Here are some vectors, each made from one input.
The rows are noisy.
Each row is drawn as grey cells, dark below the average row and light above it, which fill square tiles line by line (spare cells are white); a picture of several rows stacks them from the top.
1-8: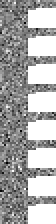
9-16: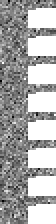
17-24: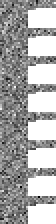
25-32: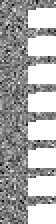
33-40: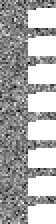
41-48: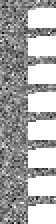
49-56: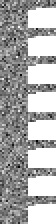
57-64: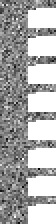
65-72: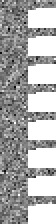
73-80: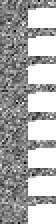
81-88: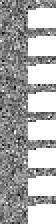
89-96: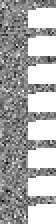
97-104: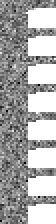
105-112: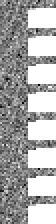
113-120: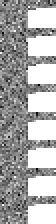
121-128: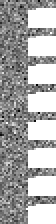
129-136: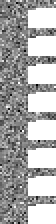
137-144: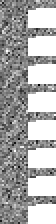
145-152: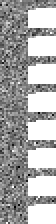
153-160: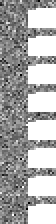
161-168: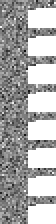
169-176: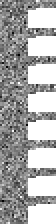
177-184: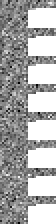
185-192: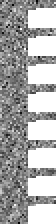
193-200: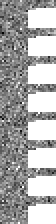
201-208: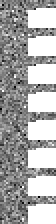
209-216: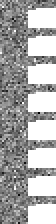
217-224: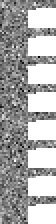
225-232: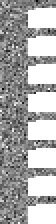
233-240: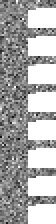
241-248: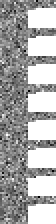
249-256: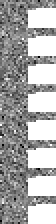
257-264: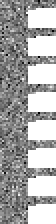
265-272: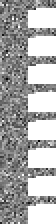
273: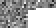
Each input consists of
a point on a 10-point circle, a point on a 9-point line and a true/false value, together with either a point on a 9-point circle, or one of 5 labels.
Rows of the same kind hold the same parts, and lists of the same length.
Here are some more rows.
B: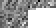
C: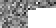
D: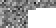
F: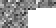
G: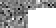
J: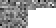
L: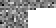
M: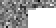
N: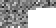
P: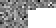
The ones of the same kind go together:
B, J, L, M, P
C, D, F, G, N

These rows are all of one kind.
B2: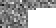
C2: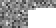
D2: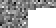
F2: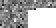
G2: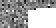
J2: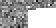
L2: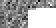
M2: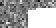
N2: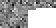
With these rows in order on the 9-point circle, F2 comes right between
G2 and J2.
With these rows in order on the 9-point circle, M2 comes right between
B2 and D2.
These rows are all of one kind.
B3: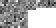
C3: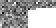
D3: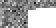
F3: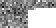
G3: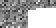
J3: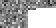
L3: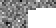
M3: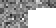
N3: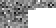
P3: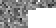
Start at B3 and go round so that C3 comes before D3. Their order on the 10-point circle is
B3, C3, F3, D3, L3, G3, J3, P3, M3, N3.
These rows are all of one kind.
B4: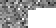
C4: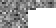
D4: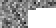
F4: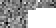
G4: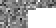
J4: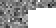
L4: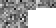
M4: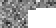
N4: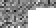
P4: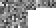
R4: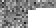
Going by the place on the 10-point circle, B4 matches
D4 and M4.
